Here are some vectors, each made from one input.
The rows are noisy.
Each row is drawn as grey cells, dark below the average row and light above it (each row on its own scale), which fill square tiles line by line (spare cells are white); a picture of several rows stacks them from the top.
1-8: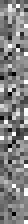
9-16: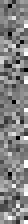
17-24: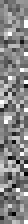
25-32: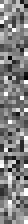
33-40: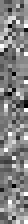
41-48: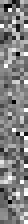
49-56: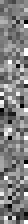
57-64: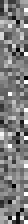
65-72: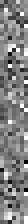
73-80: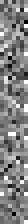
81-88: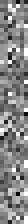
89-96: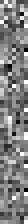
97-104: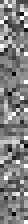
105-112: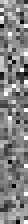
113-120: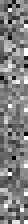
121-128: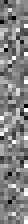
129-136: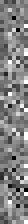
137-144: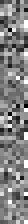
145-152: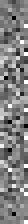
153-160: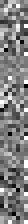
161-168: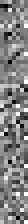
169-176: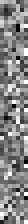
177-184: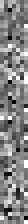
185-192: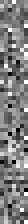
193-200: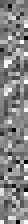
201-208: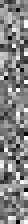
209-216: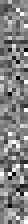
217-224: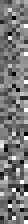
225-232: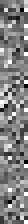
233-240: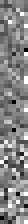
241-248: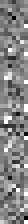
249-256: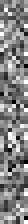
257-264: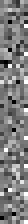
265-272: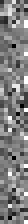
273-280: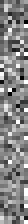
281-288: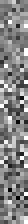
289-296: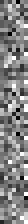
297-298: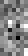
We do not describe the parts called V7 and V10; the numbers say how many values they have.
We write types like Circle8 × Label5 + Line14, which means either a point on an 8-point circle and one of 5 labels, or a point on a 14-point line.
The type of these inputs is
(Bool × Bool × Bool × Bool × Bool + V10) × V7 + Label6.
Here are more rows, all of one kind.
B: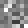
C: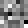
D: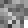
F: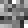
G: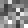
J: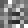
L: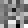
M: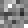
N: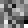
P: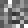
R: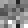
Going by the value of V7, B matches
C, J, M and P.
